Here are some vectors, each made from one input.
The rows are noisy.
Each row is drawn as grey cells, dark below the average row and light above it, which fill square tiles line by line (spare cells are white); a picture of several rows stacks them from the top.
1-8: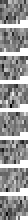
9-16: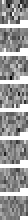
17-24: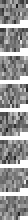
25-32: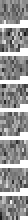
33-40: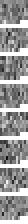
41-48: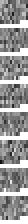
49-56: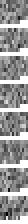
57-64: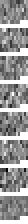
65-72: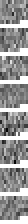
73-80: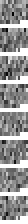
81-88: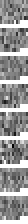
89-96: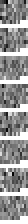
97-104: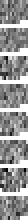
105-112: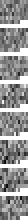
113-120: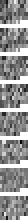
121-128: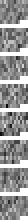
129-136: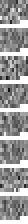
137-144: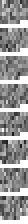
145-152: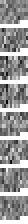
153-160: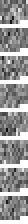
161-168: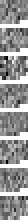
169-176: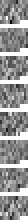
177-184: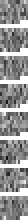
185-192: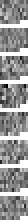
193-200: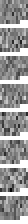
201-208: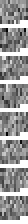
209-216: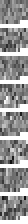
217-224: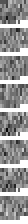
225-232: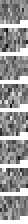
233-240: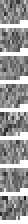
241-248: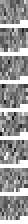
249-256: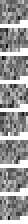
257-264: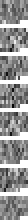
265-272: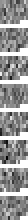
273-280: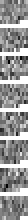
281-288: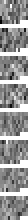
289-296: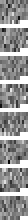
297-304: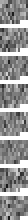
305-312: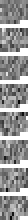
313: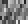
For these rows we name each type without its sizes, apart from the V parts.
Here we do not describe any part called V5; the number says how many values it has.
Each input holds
either a node of a tree, or a true/false value and a value of V5.
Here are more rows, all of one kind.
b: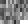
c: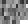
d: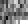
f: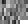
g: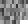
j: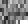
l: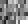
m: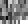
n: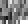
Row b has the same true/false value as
c, f and g.
